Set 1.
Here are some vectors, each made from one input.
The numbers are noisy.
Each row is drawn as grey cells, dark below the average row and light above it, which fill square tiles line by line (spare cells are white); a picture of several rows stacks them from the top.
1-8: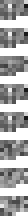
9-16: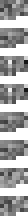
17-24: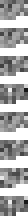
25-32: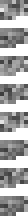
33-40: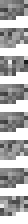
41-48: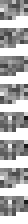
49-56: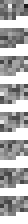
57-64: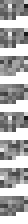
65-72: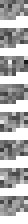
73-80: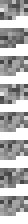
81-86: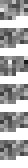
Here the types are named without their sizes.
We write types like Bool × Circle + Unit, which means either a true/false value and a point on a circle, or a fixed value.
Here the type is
Line.
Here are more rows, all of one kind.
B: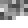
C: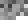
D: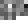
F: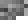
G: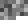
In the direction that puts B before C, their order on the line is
B, C, G, F, D.
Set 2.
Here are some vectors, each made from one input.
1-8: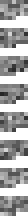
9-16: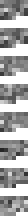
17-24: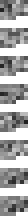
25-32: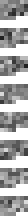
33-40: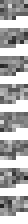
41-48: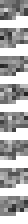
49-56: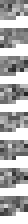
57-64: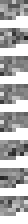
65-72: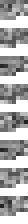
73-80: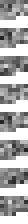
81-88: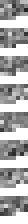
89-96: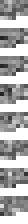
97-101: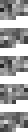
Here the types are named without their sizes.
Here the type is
Circle.
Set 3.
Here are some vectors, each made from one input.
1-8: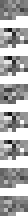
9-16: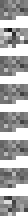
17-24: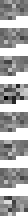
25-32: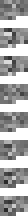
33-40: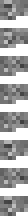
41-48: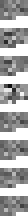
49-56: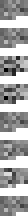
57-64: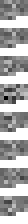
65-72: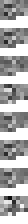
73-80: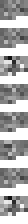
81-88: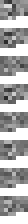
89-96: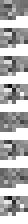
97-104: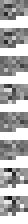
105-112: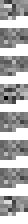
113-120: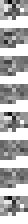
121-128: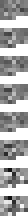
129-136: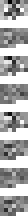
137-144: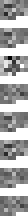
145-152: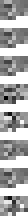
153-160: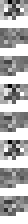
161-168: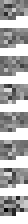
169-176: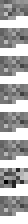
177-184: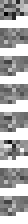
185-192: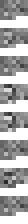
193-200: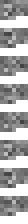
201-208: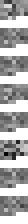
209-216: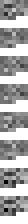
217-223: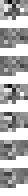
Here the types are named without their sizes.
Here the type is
Line.
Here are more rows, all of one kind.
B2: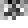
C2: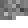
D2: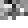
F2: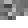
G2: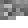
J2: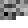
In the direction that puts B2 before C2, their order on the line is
B2, D2, G2, C2, F2, J2.
